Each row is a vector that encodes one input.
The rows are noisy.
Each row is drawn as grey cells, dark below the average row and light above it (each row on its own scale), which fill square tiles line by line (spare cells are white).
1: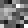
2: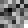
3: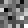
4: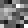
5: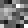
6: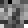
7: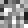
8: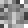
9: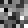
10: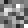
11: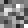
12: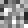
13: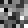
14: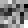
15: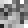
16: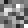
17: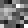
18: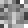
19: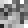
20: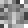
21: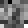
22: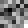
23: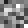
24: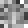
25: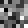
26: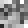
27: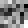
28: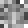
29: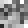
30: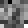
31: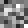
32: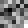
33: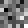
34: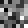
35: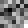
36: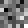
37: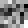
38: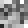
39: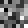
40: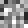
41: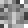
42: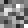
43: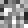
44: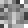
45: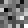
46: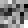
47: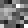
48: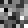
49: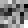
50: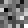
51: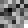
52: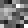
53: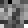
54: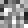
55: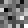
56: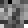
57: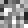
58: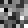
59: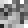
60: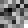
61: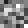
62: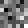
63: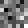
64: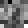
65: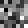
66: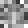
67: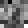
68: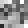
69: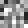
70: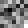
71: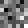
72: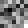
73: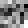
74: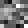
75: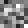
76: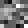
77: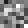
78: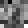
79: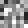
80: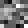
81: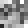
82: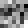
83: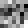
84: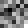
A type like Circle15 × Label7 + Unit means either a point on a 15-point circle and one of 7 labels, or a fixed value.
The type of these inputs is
Circle10.
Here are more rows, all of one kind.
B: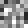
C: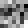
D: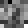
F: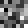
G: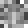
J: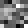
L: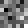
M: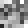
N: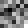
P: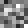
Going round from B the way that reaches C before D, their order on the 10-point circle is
B, G, M, C, N, L, F, D, J, P.
